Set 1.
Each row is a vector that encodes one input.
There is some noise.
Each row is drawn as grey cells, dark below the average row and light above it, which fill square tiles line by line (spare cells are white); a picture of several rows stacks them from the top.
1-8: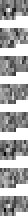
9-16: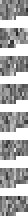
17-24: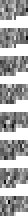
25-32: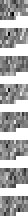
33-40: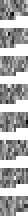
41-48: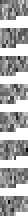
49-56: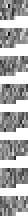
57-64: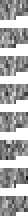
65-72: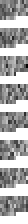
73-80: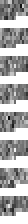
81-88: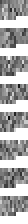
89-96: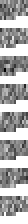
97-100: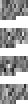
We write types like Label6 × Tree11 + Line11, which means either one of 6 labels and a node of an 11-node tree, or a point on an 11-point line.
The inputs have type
Bool × (Label5 + Line9).
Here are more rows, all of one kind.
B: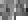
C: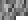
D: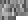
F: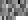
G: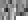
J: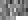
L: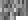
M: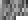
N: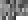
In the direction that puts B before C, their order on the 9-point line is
B, G, J, L, M, N, D, C, F.
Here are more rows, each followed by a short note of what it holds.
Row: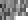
one of 5 labels and a true/false value
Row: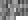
a point on a 9-point line and a true/false value
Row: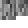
a point on a 9-point line and a true/false value
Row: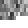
one of 5 labels and a true/false value
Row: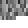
a point on a 9-point line and a true/false value
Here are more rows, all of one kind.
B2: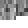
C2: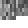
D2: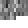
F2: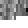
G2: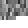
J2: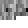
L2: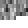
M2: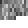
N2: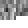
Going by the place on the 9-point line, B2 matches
L2 and N2.
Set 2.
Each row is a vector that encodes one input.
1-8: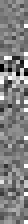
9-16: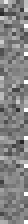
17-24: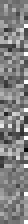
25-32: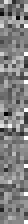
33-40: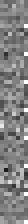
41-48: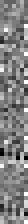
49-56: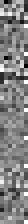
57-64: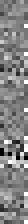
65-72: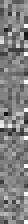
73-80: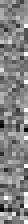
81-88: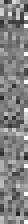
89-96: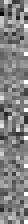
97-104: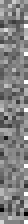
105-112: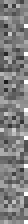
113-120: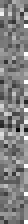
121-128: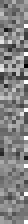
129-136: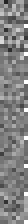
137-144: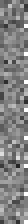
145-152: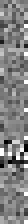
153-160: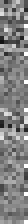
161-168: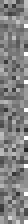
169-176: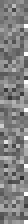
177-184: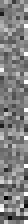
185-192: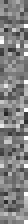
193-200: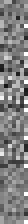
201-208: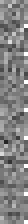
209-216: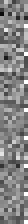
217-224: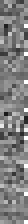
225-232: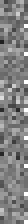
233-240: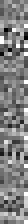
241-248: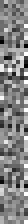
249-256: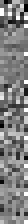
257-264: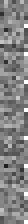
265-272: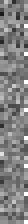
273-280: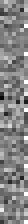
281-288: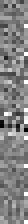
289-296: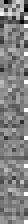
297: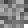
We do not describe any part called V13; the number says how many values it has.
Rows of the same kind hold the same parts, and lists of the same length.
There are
2 kinds of row.
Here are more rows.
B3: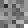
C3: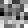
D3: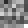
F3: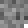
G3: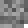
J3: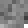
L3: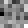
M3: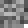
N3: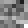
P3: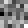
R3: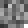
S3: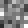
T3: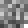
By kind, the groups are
B3, N3, R3, S3, T3
C3, D3, F3, G3, J3, L3, M3, P3

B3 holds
a point on a 19-point circle.
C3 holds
a point on a 10-point line and a value of V13.
